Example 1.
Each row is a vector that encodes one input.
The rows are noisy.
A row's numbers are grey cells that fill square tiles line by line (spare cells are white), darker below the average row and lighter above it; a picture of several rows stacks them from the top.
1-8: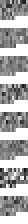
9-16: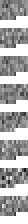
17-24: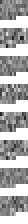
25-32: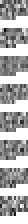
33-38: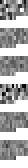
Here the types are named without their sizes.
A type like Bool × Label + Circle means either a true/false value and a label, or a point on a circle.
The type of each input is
Line.
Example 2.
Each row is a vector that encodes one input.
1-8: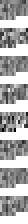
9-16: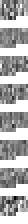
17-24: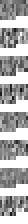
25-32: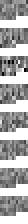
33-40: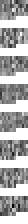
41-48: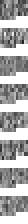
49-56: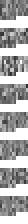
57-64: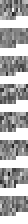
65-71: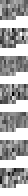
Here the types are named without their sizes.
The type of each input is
Tree.
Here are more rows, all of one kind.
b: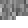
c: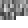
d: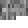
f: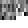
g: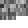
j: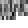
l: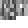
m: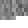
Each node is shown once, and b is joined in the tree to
m.
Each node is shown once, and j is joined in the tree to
d and f.
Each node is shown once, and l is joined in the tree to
c.
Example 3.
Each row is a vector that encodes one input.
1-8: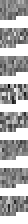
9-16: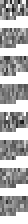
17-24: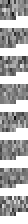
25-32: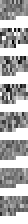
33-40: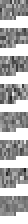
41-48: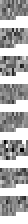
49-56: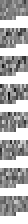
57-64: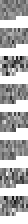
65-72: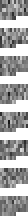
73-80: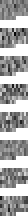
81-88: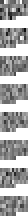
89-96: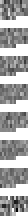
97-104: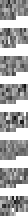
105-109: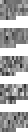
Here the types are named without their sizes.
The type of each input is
Line × Line + Unit.
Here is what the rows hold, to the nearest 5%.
About 10% of them hold a fixed value. The rest hold a point on each of two lines.
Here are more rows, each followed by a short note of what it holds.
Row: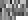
a point on each of two lines
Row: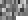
a point on each of two lines
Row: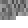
a point on each of two lines
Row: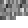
a fixed value
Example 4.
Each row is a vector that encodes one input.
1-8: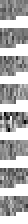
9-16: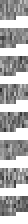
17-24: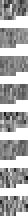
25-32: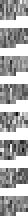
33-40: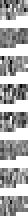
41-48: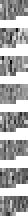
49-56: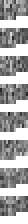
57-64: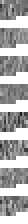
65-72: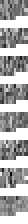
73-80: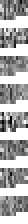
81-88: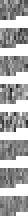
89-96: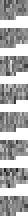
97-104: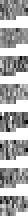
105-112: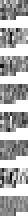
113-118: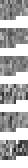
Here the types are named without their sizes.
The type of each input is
Bool × Bool × Bool.
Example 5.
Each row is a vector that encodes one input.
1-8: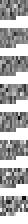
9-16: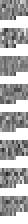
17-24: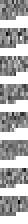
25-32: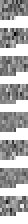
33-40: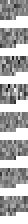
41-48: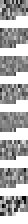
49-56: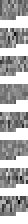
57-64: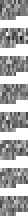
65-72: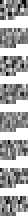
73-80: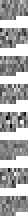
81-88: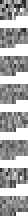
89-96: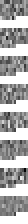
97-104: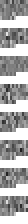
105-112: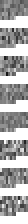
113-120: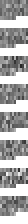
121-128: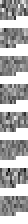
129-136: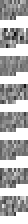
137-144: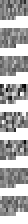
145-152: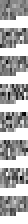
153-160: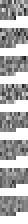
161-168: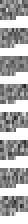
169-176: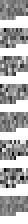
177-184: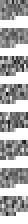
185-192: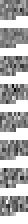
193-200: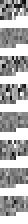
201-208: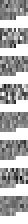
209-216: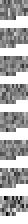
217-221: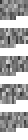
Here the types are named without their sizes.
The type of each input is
Line.
